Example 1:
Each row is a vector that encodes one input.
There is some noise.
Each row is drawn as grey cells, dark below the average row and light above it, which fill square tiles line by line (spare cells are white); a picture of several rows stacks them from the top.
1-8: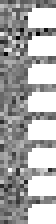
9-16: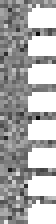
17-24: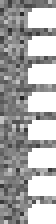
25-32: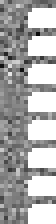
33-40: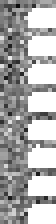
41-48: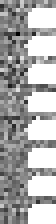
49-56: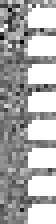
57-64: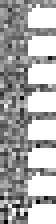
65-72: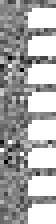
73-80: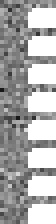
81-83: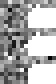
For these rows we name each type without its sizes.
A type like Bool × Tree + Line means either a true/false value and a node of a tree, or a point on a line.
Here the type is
Bool × Bool × Bool + Circle.
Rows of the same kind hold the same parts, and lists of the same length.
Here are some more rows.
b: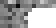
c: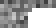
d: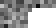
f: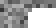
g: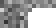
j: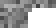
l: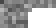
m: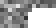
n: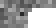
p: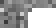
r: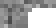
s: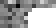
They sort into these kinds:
b, d, f, j, m, n, s
c, g, l, p, r

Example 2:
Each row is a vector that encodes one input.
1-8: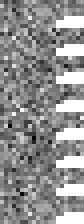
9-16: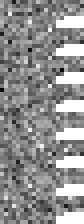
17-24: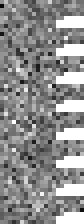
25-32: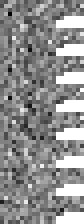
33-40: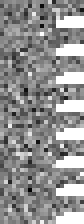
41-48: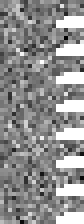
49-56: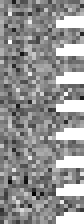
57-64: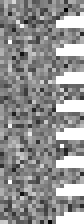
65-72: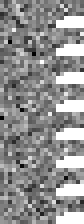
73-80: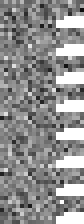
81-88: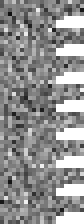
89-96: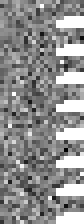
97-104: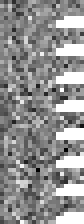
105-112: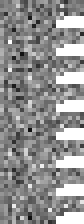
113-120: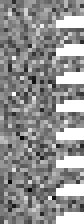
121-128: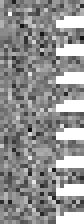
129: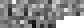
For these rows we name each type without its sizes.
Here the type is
Bool × Bool × Bool × (Tree + Unit).
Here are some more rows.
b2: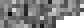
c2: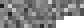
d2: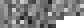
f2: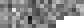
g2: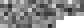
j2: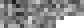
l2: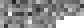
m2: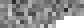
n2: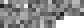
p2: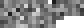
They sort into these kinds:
b2, c2, d2, f2, g2, n2, p2
j2, l2, m2

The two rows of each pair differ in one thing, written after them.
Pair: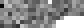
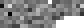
one of the three true/false values
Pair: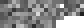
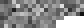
one of the three true/false values
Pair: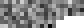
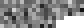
one of the three true/false values
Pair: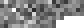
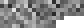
one of the three true/false values
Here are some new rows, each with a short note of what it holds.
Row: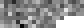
three true/false values
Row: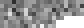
three true/false values
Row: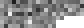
three true/false values
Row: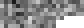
three true/false values
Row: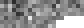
three true/false values
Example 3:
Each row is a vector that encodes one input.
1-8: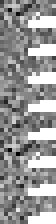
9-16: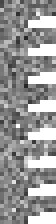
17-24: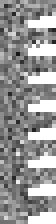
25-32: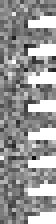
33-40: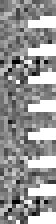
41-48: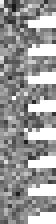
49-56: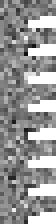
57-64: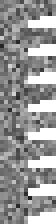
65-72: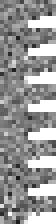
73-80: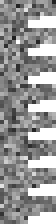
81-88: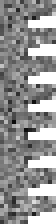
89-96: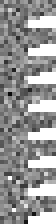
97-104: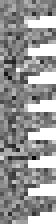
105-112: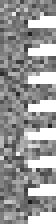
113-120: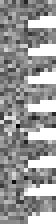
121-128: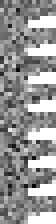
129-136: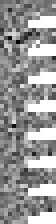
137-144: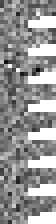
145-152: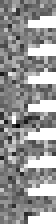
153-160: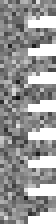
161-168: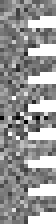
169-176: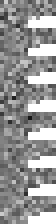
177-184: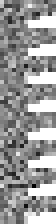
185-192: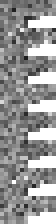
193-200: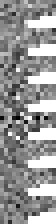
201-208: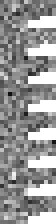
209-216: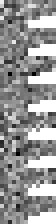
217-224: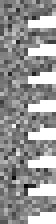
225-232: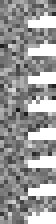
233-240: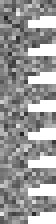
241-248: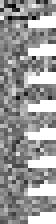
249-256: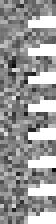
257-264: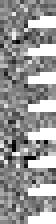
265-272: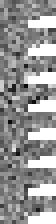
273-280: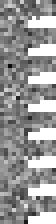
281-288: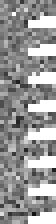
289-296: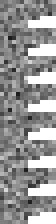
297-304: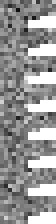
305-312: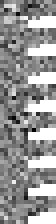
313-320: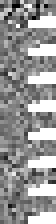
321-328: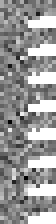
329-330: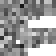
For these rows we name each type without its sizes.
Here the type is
List(Line).
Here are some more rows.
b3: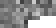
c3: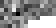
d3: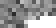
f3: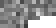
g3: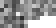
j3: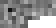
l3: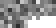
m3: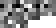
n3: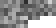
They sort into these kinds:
b3, c3, f3, j3, n3
d3, g3, l3
m3

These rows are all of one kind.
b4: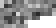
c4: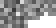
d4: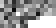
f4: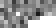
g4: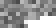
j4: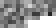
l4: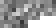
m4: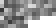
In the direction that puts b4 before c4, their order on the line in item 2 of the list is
j4, m4, b4, f4, c4, d4, g4, l4.
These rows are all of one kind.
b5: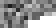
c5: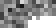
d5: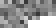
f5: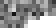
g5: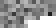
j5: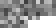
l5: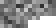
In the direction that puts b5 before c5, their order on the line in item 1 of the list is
l5, b5, f5, g5, c5, d5, j5.
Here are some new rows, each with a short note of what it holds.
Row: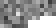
a list of two items
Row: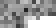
a list of two items
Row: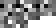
the empty list
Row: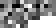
the empty list
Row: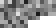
a list of two items
